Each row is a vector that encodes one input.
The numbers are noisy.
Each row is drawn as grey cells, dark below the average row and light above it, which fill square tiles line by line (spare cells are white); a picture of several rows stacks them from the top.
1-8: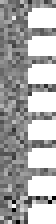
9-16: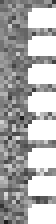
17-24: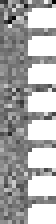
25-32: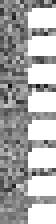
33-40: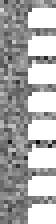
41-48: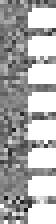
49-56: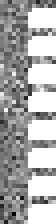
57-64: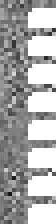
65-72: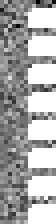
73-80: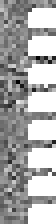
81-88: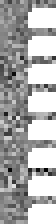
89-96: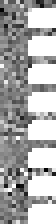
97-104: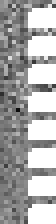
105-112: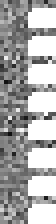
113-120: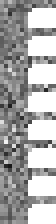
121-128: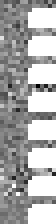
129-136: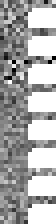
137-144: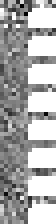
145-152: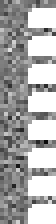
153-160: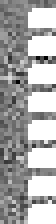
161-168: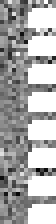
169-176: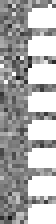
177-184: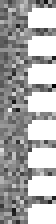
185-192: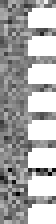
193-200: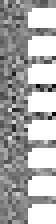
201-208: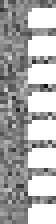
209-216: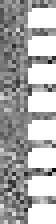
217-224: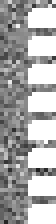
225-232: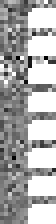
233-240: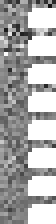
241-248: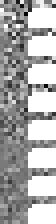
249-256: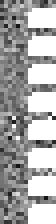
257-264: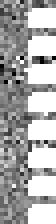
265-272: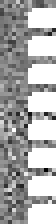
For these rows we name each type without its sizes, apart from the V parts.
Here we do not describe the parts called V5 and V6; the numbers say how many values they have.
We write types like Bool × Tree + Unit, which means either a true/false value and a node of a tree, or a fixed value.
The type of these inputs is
(Bool × Bool × Bool + V5) × V6 + Line.
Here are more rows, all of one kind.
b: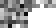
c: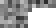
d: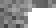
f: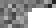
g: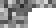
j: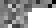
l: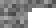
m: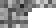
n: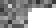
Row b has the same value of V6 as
g and m.
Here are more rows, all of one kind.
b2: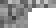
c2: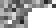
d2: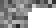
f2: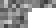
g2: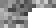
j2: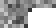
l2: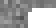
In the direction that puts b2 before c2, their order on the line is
d2, b2, c2, g2, f2, l2, j2.
